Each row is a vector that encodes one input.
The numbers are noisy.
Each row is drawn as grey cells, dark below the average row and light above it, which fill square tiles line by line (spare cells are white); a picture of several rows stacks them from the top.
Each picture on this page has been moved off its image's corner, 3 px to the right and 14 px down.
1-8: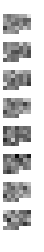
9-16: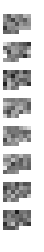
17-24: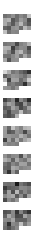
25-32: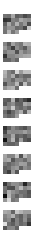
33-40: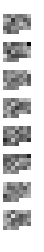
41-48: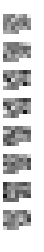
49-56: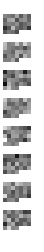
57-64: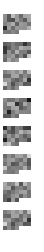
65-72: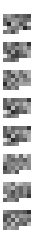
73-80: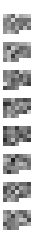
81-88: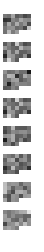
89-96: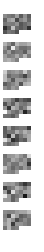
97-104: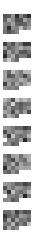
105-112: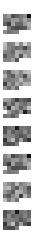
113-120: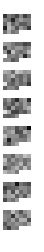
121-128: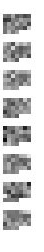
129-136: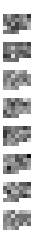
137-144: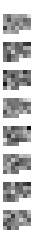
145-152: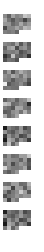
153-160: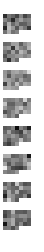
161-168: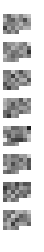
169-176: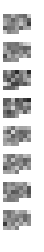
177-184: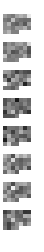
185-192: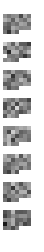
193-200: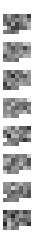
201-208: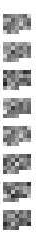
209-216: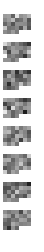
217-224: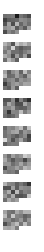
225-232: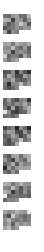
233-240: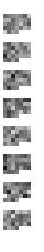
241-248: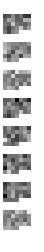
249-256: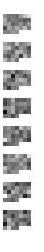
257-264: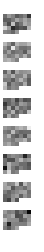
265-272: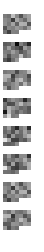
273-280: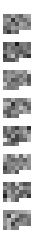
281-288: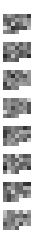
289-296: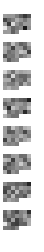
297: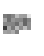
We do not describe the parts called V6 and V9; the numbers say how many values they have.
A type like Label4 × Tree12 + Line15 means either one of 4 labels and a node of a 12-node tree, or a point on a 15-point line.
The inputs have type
(Bool × Line5 + V6) × V9.
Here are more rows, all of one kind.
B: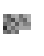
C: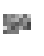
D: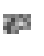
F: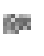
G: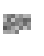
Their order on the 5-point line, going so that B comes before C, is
B, D, G, F, C.
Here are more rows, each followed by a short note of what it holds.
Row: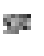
a value of V6 and a value of V9
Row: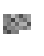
a point on a 5-point line, a true/false value and a value of V9
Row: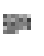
a point on a 5-point line, a true/false value and a value of V9
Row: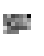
a value of V6 and a value of V9
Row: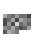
a value of V6 and a value of V9
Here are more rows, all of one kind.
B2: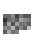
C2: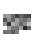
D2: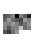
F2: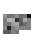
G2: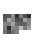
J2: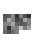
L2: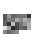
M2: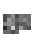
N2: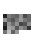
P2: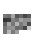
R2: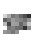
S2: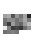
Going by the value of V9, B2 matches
G2, J2 and M2.
